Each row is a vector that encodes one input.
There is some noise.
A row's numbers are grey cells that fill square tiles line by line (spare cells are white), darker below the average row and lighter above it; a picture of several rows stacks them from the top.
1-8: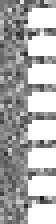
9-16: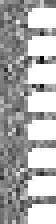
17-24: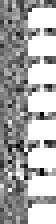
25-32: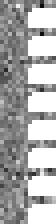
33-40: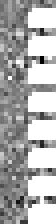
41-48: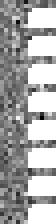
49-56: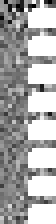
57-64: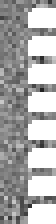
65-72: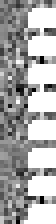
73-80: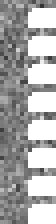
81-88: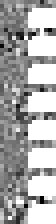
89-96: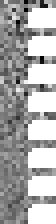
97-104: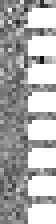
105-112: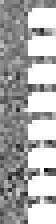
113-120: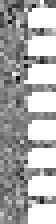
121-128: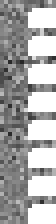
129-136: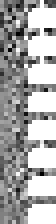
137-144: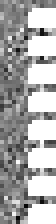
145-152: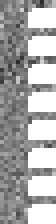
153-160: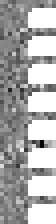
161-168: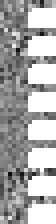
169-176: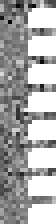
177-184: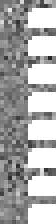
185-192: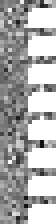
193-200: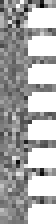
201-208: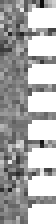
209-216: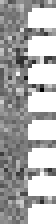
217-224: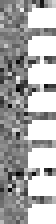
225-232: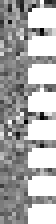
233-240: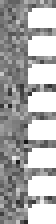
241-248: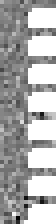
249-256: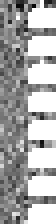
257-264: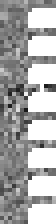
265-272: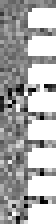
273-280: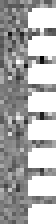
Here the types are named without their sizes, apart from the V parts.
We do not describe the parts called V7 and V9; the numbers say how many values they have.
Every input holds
either a point on each of two lines, or a true/false value and a value of V9, or a value of V7.
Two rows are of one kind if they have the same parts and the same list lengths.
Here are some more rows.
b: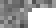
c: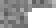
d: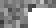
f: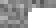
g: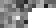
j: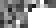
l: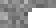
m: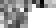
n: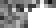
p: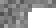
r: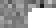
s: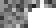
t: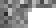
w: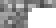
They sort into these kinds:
b, c, m, n, s
d, f, j, l, p, r, w
g, t

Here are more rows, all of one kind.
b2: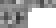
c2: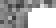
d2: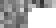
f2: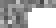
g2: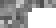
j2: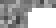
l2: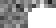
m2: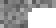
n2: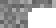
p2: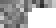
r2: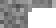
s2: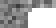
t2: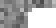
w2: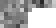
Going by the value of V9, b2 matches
d2, l2, r2 and s2.
